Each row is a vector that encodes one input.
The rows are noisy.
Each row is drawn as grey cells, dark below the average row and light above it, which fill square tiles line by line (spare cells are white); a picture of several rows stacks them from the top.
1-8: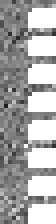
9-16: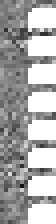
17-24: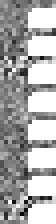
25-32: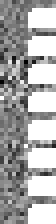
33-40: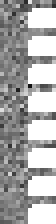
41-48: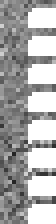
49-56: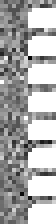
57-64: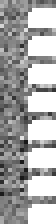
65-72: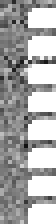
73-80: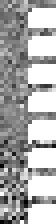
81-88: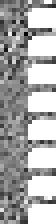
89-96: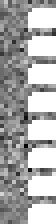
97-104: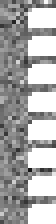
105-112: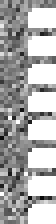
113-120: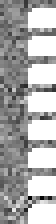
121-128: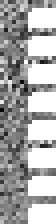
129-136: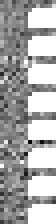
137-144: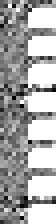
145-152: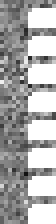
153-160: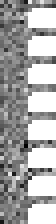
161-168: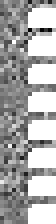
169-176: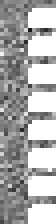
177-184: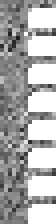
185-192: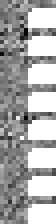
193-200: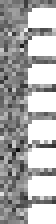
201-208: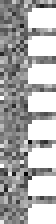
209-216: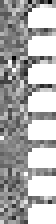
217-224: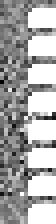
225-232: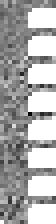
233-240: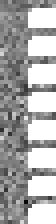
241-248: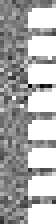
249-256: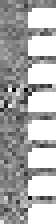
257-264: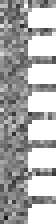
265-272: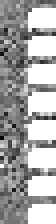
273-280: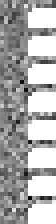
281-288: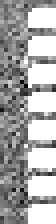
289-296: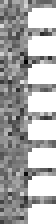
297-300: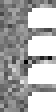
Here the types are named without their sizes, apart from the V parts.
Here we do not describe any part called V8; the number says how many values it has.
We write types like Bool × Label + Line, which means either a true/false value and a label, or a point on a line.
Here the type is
Bool × Circle × List(V8) + Label.
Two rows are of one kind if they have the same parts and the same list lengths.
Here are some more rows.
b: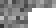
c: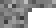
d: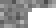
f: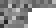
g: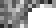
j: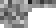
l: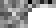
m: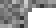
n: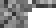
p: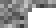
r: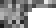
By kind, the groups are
b, d
c, f, m, n, p
g, j, l
r

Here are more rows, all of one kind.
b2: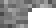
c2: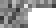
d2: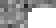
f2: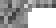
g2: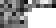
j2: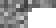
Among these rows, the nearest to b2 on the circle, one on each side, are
c2 and g2.
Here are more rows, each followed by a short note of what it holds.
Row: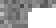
a point on a circle and a true/false value, together with a list of one item
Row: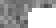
a point on a circle and a true/false value, together with a list of one item
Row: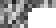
a label
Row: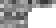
a point on a circle and a true/false value, together with a list of one item
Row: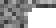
a point on a circle and a true/false value, together with the empty list
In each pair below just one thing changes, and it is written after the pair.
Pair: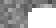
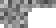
the place on the circle
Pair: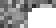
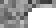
the value of V8 in item 1 of the list
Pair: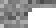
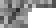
the value of V8 in item 1 of the list
